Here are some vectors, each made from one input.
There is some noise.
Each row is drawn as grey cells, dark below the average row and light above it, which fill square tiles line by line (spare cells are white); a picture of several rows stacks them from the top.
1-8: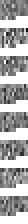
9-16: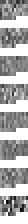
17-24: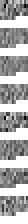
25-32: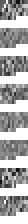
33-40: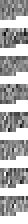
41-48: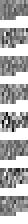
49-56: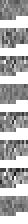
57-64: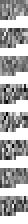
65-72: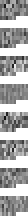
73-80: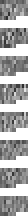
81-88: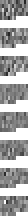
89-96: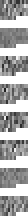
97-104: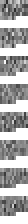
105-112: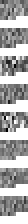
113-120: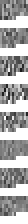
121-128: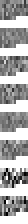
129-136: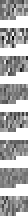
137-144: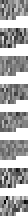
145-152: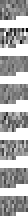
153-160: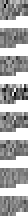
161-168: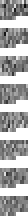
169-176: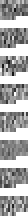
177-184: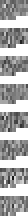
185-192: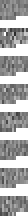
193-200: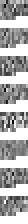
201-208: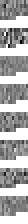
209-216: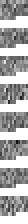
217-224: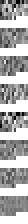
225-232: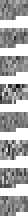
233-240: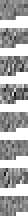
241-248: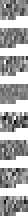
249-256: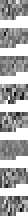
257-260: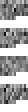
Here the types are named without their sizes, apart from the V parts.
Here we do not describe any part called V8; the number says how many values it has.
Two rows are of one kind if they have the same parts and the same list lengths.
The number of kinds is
4.
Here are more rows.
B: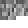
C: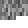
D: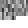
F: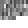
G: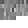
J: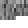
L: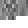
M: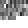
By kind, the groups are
B
C, G
D, F
J, L, M

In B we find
a point on a circle, a true/false value and a value of V8.
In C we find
a node of a tree and a true/false value.
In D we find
a true/false value and a value of V8.
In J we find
a point on a circle, a node of a tree and a true/false value.
